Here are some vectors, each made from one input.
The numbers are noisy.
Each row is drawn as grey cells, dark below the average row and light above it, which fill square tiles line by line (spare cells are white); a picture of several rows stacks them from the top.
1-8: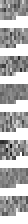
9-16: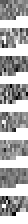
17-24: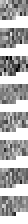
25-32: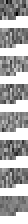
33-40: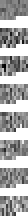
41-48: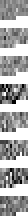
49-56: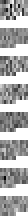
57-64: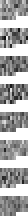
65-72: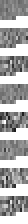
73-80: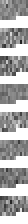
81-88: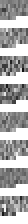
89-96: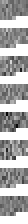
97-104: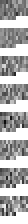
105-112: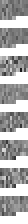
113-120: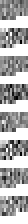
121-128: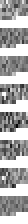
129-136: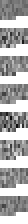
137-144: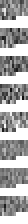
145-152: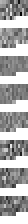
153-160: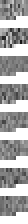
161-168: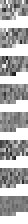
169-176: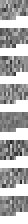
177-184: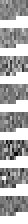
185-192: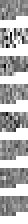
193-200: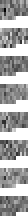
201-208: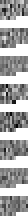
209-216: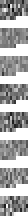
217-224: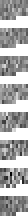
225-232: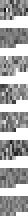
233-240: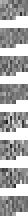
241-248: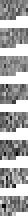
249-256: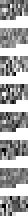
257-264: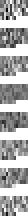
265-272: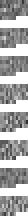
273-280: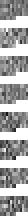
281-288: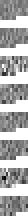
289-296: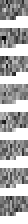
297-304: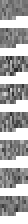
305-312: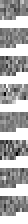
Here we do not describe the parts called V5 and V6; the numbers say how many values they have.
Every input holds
either a point on an 8-point line, or a true/false value and a value of V5, or a value of V6.
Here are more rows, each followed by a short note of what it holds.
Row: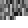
a true/false value and a value of V5
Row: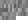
a true/false value and a value of V5
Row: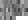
a point on an 8-point line
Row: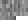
a point on an 8-point line
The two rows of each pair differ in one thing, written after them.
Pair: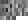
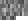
the value of V5
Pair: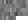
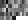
the true/false value
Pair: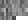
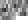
the value of V5
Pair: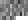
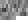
the true/false value
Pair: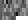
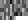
the value of V5
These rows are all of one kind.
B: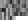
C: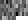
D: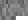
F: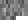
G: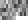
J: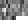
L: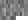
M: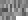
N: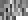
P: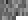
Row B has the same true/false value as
C and P.
